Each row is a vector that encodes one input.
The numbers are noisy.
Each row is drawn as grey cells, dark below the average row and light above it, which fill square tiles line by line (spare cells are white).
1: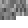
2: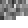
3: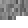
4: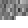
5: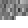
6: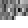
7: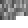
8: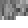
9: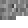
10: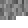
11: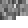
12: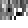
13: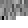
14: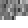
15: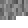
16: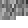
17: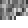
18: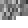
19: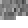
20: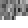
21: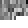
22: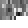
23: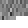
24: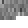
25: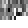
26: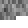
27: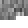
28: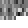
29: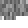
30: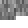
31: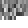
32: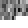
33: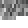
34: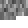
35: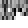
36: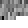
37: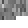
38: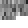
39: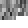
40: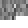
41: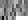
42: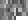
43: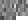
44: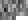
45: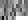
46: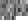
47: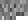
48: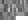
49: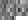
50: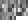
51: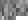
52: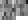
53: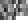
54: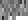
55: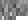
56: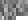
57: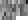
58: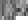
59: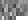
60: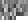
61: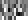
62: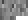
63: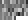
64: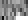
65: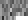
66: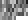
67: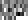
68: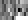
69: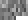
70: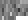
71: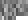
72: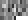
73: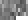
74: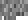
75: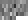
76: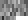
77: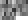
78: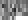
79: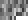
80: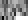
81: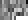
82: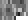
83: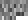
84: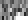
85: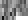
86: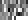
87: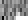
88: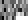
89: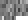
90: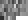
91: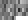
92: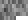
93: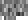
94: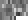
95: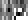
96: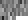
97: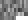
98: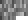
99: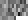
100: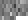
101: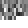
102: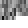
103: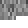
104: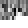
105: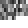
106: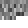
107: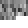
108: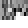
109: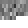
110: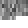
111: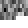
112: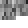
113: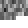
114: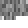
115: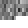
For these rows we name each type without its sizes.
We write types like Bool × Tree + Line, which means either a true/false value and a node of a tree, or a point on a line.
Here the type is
(Bool × Bool × Bool × Bool + Unit) × Line.
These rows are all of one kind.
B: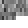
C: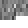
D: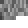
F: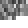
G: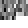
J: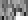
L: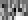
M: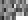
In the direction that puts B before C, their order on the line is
M, J, D, B, G, C, F, L.
